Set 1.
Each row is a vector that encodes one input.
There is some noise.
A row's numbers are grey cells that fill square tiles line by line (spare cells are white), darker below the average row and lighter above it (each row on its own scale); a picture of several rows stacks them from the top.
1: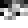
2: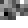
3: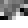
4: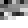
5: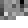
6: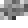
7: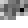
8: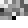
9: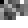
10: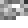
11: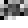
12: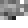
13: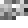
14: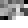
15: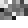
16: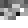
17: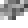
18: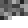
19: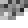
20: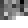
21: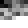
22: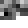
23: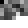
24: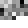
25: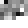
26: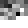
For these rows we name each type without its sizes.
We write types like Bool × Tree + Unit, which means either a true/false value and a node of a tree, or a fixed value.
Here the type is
Label.
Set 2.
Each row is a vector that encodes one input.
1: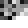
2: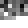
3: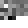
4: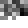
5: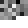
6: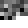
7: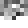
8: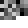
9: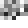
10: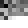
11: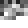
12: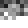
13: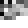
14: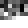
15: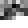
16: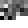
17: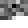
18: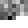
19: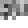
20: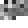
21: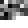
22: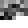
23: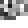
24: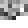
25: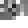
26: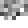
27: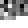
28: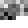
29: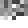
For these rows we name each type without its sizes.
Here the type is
Bool × Bool × Bool.
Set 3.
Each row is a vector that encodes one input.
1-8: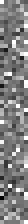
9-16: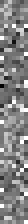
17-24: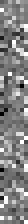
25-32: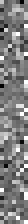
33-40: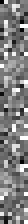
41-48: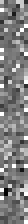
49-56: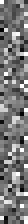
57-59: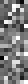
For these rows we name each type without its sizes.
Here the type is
Label.
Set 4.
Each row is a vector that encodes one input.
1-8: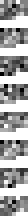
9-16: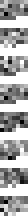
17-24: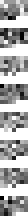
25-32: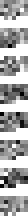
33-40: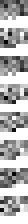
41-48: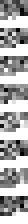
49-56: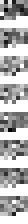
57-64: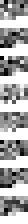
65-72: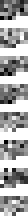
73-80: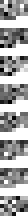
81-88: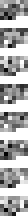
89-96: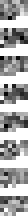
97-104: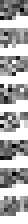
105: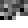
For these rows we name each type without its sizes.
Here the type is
Bool × Bool × Bool.
